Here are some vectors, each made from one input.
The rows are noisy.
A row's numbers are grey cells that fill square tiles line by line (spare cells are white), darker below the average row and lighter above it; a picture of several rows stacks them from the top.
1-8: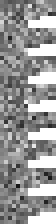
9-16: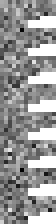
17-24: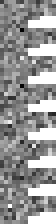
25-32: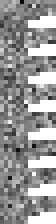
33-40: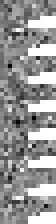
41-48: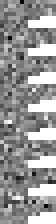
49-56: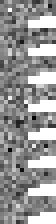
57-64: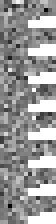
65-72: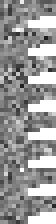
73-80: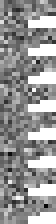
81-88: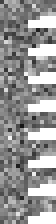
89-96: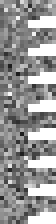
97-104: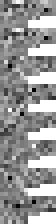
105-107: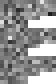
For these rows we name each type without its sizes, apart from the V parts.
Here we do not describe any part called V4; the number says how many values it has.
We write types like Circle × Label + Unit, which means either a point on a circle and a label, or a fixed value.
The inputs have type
Bool × Bool × Bool × Bool × V4 + List(Line).
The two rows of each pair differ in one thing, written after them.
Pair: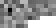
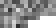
one of the four true/false values
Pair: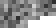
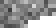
one of the four true/false values
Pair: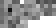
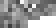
one of the four true/false values
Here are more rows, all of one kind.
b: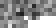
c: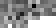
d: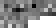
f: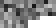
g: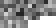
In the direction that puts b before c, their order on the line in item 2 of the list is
b, g, f, c, d.
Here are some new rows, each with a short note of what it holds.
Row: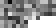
a list of one item
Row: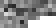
a list of two items
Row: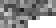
a list of two items
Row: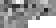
the empty list
